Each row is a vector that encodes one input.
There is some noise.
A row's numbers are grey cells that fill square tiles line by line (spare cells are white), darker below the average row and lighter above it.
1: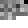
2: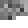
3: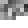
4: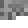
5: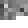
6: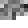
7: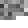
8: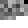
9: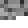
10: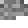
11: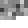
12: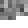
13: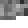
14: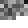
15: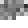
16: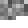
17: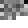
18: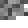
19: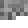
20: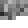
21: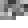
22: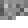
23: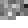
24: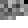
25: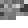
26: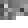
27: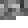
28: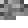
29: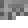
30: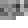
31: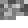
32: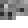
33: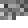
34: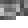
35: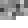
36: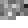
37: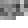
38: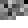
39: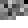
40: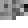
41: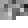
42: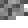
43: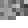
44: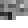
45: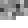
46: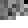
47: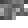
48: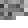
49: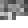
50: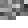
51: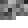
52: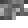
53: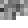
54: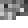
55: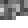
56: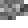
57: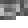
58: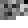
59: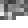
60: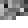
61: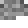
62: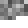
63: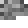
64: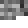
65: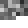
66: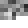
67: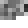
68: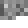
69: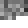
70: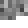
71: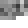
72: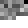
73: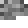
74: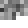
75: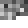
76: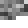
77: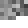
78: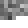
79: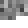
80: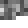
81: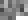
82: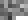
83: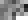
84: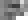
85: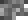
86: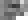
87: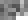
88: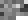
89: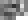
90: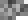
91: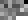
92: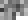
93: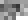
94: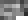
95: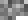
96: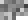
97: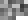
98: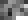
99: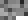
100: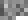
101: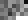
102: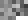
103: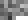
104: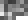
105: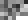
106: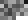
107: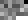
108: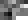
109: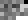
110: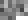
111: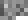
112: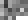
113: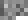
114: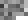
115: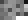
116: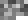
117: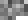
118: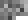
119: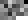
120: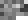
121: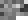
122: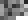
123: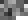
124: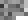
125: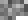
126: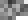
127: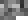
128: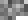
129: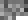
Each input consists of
one of 7 labels and four true/false values.
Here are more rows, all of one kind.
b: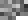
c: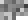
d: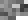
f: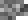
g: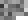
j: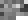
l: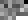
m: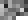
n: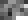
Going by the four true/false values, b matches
d, f and j.
